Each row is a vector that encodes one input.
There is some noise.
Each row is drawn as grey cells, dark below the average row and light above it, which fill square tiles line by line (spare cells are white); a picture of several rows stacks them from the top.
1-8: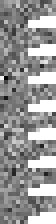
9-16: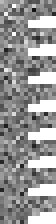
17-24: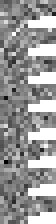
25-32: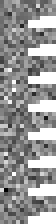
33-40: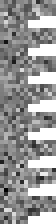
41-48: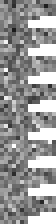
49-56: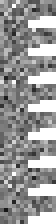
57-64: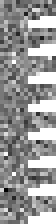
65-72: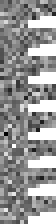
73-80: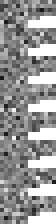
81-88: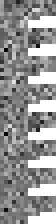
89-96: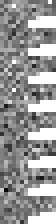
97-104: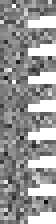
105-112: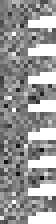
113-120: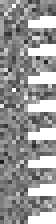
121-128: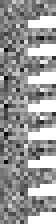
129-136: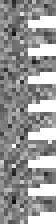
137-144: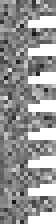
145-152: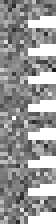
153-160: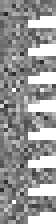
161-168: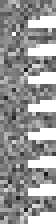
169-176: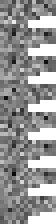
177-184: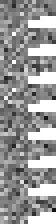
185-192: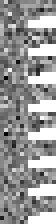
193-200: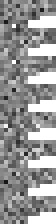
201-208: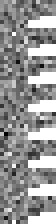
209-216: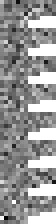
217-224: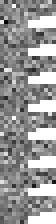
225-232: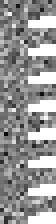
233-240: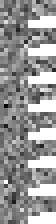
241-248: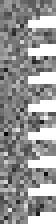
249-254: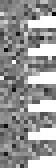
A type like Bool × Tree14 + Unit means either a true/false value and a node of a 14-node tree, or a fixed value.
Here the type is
Bool × (Line4 + List2(Circle6)) + Line5 × Line7.
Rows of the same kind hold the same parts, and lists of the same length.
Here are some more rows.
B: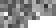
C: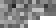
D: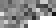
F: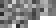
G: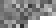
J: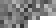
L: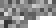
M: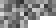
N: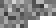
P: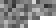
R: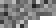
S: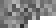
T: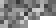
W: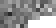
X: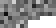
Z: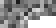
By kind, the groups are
B, G, J, S, W
C, P
D, N
F, L
M, R, T, X, Z

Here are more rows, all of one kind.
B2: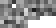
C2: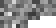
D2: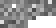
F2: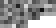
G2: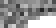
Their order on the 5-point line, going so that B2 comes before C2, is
B2, D2, G2, F2, C2.
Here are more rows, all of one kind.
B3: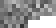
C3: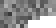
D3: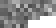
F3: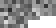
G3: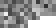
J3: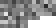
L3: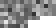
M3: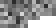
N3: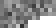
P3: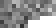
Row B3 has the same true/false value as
C3, D3, N3 and P3.
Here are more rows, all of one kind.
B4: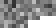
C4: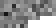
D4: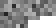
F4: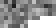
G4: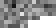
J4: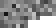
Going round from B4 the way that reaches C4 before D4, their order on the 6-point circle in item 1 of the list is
B4, J4, C4, D4, G4, F4.
